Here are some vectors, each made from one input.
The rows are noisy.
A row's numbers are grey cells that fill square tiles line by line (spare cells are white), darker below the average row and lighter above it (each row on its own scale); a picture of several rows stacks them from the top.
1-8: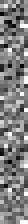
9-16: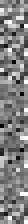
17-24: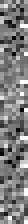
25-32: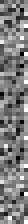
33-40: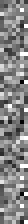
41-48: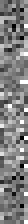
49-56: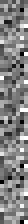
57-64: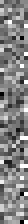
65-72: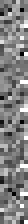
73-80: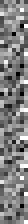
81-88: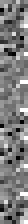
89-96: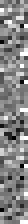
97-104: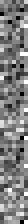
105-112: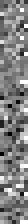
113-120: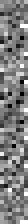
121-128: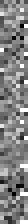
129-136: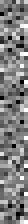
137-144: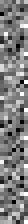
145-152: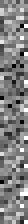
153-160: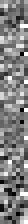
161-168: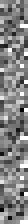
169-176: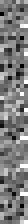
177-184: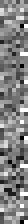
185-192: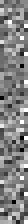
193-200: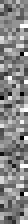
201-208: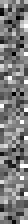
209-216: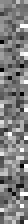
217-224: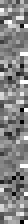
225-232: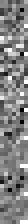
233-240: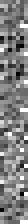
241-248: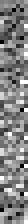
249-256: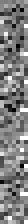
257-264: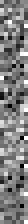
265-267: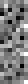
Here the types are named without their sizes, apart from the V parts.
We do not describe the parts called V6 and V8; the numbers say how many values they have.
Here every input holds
either a point on a line, or a true/false value, a value of V6 and a value of V8.
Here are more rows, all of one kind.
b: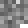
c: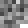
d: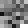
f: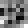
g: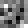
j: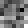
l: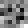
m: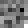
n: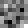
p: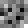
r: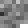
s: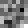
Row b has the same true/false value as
d, f, l and r.
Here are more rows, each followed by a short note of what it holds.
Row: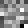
a point on a line
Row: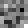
a true/false value, a value of V6 and a value of V8
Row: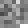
a true/false value, a value of V6 and a value of V8
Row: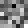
a point on a line
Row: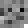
a true/false value, a value of V6 and a value of V8
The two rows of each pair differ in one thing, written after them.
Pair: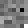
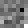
the value of V6
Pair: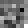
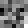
the value of V8
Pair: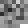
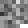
the value of V6
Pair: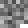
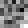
the true/false value
